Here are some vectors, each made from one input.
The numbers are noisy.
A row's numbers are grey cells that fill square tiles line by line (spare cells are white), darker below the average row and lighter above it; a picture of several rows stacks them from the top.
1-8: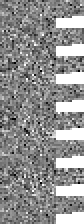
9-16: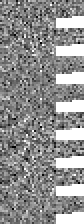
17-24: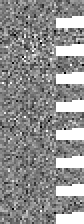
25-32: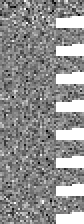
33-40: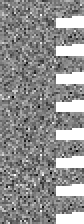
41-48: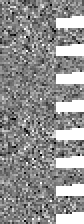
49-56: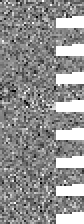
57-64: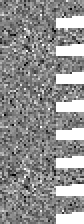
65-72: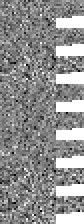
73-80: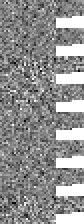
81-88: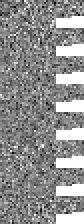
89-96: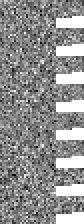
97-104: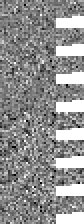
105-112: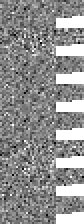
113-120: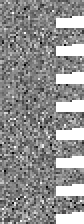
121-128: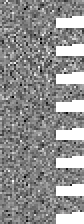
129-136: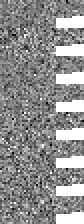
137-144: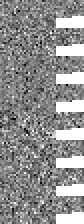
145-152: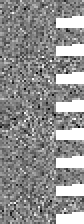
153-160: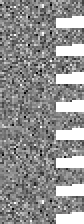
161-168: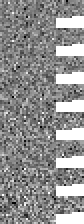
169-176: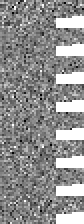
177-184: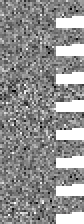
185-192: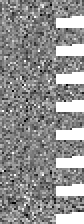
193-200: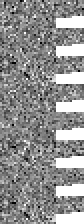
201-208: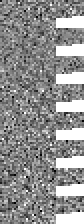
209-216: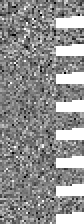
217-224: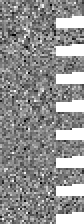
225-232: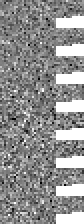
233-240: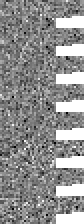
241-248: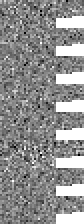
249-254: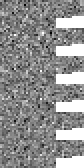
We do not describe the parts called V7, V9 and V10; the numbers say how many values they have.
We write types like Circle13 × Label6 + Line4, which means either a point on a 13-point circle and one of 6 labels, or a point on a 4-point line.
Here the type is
(Bool × Bool × Bool × Tree8 + V9 × V10) × Label4 + V7.
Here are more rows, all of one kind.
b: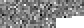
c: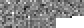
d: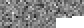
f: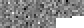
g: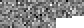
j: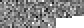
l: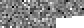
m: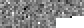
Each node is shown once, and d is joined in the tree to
c.
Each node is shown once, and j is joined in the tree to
l.
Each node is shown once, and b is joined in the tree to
l.
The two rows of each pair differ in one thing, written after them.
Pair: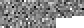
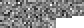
the label
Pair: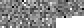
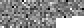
the node of the tree
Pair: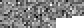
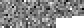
the label
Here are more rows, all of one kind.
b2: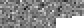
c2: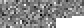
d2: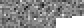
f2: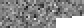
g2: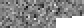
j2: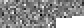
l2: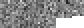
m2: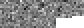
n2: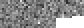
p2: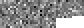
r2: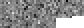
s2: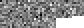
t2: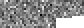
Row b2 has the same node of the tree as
c2, j2, m2 and t2.
